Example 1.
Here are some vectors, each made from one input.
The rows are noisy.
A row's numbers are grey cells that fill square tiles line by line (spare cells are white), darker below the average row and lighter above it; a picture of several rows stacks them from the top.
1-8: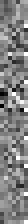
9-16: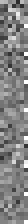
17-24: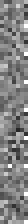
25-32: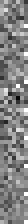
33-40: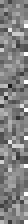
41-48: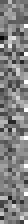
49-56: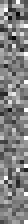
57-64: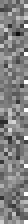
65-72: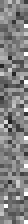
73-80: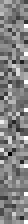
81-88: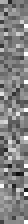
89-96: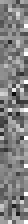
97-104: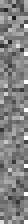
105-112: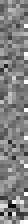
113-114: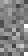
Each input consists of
one of 6 labels, together with either a point on an 8-point circle, or a fixed value.
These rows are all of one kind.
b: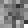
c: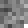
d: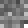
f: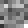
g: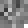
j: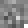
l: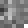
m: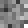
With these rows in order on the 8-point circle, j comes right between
f and m.
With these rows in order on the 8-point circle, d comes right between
g and l.
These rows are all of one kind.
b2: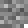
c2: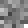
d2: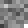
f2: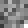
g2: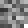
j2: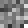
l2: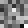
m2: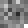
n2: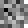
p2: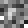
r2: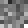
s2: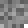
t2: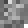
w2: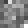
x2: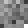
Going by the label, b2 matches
d2, g2, m2 and n2.
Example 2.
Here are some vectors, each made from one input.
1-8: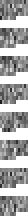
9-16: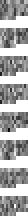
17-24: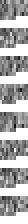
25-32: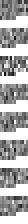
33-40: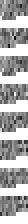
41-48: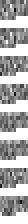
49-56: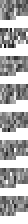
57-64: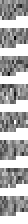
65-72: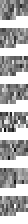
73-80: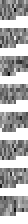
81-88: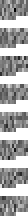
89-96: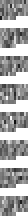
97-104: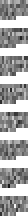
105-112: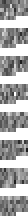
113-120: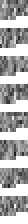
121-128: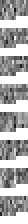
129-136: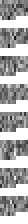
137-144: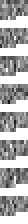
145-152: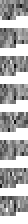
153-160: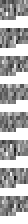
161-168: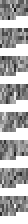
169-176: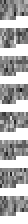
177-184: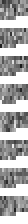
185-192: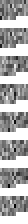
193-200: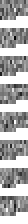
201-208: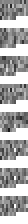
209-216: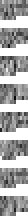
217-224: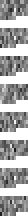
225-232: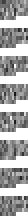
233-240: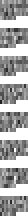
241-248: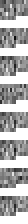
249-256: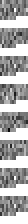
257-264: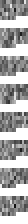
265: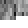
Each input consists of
a list of up to two points on an 11-point line.
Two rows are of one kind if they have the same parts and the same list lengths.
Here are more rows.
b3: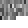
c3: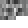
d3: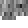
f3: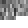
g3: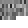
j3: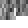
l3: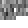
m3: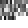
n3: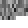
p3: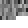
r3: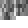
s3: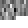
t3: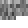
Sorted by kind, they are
b3, g3, l3, t3
c3, d3, f3, j3, n3, p3, r3, s3
m3

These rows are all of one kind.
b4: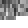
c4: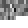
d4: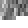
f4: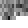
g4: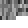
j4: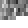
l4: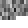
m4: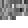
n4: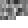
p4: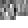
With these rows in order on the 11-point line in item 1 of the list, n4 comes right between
g4 and j4.
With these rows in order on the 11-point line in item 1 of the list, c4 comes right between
l4 and p4.
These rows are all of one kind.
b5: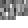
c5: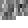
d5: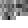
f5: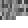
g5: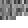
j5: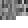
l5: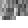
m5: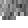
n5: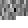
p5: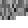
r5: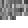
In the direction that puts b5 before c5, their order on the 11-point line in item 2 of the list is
b5, l5, m5, n5, r5, c5, g5, p5, j5, d5, f5.
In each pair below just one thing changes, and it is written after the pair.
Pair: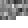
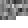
the place on the 11-point line in item 2 of the list
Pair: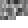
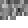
the place on the 11-point line in item 2 of the list
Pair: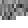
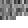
the place on the 11-point line in item 1 of the list
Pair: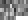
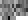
the place on the 11-point line in item 1 of the list
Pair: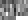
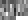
the place on the 11-point line in item 2 of the list
